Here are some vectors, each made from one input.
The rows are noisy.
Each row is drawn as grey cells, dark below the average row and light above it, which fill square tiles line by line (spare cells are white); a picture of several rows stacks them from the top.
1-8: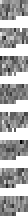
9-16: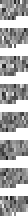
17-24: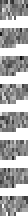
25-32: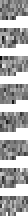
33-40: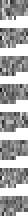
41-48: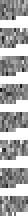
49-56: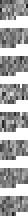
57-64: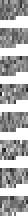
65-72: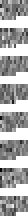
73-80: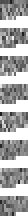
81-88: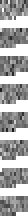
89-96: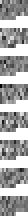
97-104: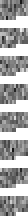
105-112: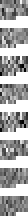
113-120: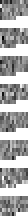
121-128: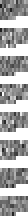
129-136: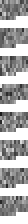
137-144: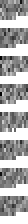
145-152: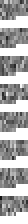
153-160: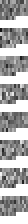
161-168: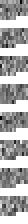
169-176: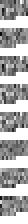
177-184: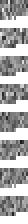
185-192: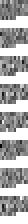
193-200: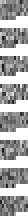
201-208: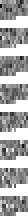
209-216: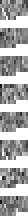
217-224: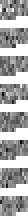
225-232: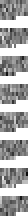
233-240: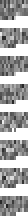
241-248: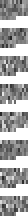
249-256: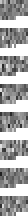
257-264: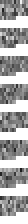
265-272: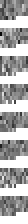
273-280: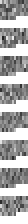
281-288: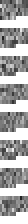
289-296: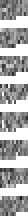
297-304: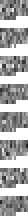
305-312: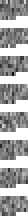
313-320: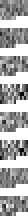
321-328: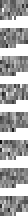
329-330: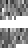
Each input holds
a list of up to three items, each a point on each of two 3-point lines.
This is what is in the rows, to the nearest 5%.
All of them are lists of up to three items, each a point on each of two 3-point lines: a few are empty, 20% hold one, 20% two and 55% three.
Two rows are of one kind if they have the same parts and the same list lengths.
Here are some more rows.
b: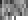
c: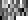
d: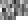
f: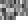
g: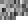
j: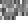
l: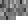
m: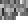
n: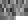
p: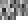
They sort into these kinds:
b
c
d, f, g, j, m, p
l, n

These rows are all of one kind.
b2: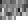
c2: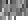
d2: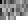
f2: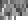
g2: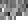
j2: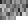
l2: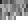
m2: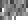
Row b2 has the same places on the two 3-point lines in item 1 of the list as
g2 and j2.
